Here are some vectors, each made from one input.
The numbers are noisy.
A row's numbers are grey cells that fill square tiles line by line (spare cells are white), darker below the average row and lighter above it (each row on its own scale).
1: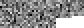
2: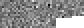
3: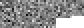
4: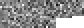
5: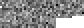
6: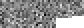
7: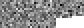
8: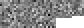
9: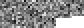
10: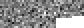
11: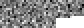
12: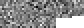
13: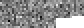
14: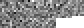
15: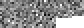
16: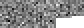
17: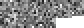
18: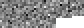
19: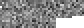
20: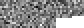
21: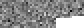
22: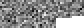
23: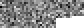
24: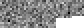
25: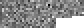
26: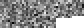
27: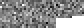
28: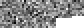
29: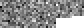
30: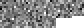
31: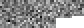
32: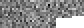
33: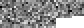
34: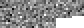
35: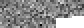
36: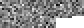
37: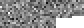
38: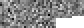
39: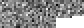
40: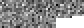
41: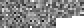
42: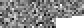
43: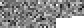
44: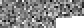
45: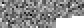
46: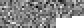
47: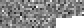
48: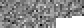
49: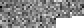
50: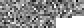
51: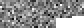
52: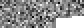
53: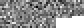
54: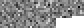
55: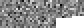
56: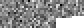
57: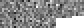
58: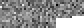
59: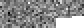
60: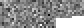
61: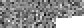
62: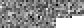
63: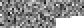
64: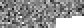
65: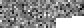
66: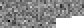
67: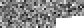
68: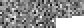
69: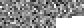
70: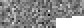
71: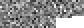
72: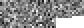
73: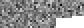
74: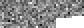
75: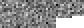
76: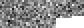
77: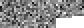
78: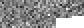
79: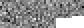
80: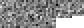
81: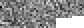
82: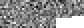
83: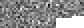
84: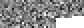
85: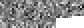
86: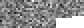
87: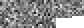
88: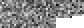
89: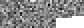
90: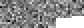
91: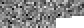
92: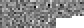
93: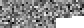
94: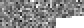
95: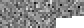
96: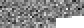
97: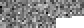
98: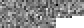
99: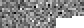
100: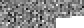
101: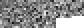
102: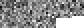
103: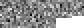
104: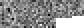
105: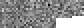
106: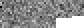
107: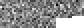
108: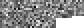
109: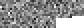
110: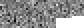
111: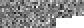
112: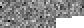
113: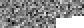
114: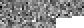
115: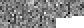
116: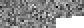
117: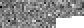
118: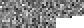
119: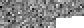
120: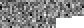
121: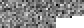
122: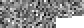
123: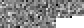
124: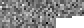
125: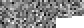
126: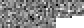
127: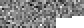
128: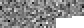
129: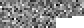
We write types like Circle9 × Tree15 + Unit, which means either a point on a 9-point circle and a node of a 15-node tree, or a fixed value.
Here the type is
Bool × (Circle9 + Unit) + Tree9.
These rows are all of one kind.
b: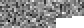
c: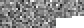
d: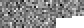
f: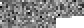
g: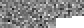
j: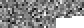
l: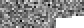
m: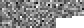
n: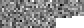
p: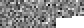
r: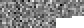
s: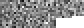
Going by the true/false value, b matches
f, g and j.
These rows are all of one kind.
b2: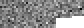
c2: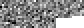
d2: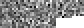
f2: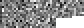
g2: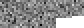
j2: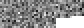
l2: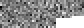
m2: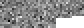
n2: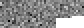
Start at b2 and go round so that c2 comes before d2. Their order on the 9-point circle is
b2, j2, c2, m2, g2, n2, l2, d2, f2.
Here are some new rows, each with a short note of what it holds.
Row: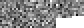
a point on a 9-point circle and a true/false value
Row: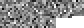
a node of a 9-node tree
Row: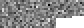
a point on a 9-point circle and a true/false value
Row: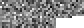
a node of a 9-node tree
